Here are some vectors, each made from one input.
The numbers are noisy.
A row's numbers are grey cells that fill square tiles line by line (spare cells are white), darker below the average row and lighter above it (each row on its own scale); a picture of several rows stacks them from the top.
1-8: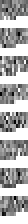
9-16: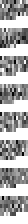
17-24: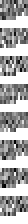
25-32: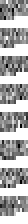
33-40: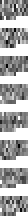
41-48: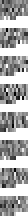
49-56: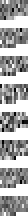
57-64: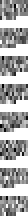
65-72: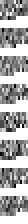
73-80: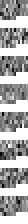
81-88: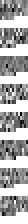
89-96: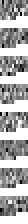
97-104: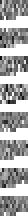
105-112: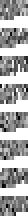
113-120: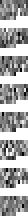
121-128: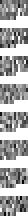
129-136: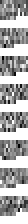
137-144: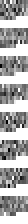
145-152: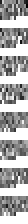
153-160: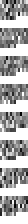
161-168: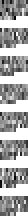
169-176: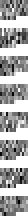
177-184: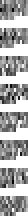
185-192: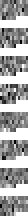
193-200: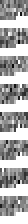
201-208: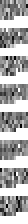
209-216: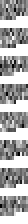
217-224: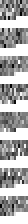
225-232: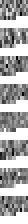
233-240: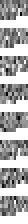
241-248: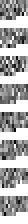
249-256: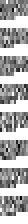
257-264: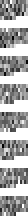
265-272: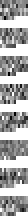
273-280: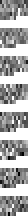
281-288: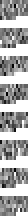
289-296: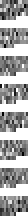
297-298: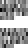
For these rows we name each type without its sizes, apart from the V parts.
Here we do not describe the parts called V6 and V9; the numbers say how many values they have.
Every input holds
a value of V9, together with either a point on a circle, or a label and a value of V6.
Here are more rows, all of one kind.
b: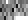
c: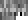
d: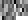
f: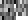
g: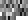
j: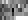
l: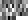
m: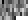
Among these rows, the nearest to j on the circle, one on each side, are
c and f.
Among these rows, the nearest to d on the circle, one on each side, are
f and m.
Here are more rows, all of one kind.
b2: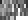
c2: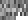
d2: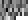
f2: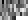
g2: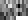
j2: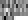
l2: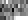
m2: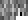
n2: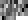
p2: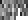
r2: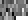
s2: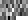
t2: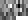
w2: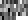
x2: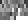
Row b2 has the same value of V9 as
c2, m2, p2 and x2.
